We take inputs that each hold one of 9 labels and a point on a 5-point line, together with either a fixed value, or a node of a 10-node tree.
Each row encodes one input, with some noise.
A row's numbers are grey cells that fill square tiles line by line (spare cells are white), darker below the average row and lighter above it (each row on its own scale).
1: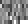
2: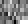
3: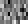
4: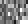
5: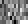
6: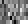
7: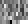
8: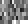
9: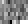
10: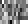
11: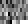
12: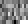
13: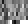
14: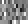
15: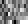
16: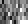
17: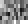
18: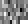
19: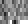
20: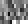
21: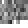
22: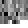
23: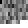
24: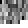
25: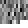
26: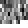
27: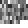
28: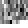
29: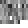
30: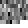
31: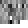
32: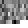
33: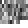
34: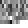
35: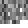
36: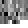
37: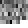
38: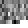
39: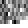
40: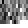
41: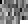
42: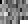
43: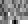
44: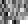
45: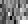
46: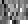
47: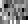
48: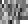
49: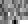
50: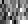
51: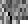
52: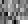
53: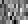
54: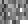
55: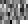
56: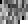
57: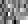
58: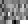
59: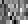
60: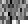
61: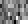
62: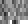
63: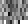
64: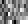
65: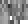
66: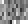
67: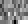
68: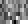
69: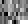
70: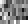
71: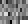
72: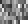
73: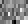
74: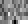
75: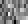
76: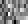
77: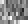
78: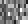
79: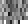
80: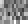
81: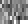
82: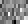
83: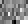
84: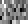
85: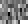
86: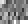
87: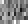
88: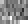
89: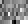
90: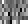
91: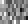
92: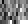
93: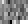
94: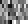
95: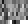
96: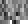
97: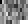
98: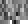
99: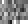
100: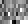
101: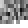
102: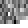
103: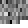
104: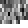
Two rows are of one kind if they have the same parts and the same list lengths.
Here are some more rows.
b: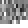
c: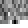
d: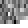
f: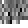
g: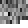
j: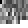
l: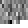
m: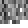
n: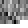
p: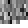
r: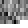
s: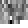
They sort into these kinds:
b, f, g, j, l, p, s
c, d, m, n, r

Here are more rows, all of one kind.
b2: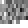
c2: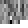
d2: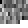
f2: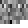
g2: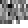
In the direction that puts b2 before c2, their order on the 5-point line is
f2, b2, c2, d2, g2.
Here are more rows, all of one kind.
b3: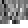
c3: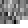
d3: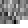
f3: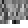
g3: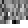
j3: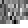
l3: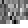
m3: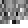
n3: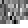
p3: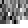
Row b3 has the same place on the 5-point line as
f3 and m3.
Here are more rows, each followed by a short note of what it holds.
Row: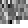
one of 9 labels, a point on a 5-point line and a node of a 10-node tree
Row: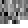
one of 9 labels and a point on a 5-point line
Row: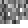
one of 9 labels and a point on a 5-point line
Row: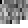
one of 9 labels, a point on a 5-point line and a node of a 10-node tree
